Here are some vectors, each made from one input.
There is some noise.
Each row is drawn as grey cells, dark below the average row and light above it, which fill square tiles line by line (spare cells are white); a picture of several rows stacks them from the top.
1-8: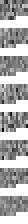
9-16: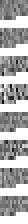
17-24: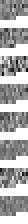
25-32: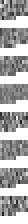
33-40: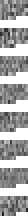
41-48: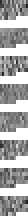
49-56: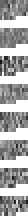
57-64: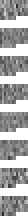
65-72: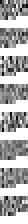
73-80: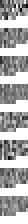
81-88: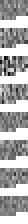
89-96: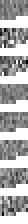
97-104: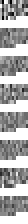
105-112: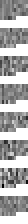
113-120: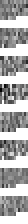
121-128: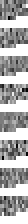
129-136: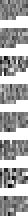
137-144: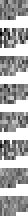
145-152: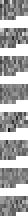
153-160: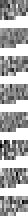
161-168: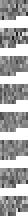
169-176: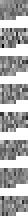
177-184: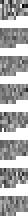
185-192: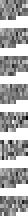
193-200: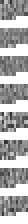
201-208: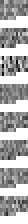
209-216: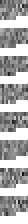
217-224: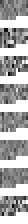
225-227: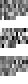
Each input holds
a point on a 13-point line, together with either a fixed value, or three true/false values.
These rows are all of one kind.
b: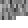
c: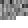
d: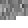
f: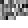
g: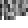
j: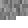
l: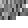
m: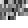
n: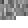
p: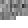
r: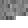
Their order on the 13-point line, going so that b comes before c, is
g, p, l, j, m, f, d, n, b, c, r.
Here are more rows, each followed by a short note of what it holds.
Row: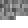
a point on a 13-point line
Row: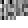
a point on a 13-point line and three true/false values
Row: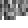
a point on a 13-point line and three true/false values
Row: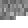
a point on a 13-point line and three true/false values
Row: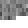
a point on a 13-point line and three true/false values
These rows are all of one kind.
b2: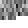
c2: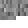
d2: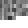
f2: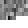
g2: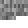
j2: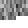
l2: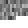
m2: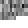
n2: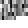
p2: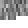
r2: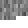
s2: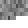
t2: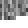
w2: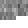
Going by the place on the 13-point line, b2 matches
g2, m2, n2 and w2.
